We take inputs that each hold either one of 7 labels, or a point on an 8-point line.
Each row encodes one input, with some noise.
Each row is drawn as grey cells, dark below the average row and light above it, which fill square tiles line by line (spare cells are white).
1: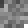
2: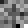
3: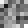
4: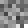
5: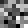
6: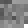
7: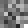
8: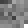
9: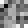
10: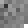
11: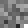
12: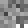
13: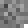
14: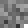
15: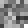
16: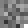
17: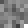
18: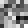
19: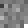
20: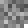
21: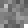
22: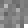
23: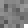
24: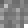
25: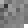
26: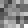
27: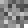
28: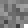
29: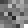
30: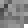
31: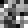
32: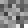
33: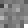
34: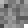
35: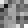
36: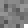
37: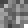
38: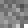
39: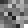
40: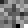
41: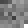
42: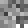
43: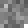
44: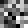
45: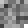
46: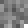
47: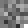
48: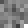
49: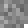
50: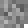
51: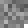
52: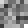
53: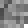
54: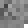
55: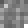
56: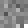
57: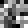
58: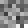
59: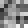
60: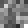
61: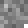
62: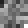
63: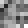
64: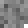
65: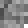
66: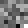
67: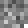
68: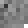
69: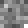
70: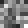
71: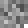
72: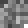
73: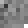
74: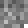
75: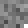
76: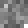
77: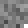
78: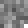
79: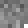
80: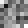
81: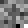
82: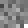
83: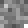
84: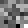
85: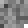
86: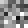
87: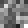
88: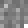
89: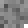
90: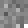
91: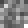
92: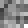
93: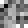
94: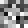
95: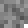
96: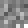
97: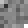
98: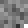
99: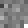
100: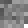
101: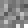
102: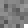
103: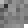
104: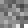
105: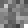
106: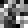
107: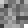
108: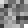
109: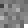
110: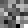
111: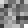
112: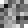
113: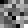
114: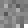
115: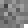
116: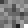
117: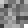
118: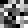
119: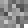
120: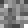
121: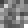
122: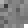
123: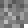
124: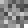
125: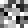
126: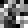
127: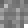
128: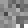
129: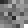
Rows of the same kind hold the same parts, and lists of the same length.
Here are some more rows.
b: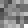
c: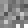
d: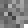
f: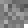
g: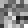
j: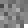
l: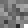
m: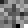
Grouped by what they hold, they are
b, d, g, l, m
c, f, j

